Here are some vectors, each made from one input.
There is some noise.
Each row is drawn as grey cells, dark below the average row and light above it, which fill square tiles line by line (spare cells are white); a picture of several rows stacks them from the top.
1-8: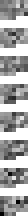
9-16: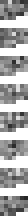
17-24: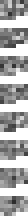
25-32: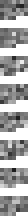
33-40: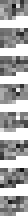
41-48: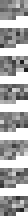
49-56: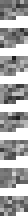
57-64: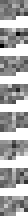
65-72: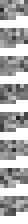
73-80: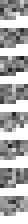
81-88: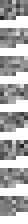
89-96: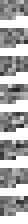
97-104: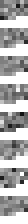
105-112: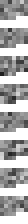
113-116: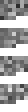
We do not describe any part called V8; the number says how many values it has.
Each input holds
a true/false value, together with either a point on a 5-point circle, or a value of V8.
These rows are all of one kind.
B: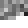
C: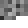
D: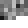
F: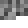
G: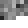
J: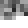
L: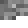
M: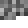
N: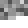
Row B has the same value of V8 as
D, G and N.
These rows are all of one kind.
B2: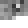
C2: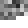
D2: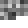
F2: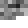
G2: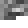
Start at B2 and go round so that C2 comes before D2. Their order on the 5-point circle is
B2, F2, C2, G2, D2.
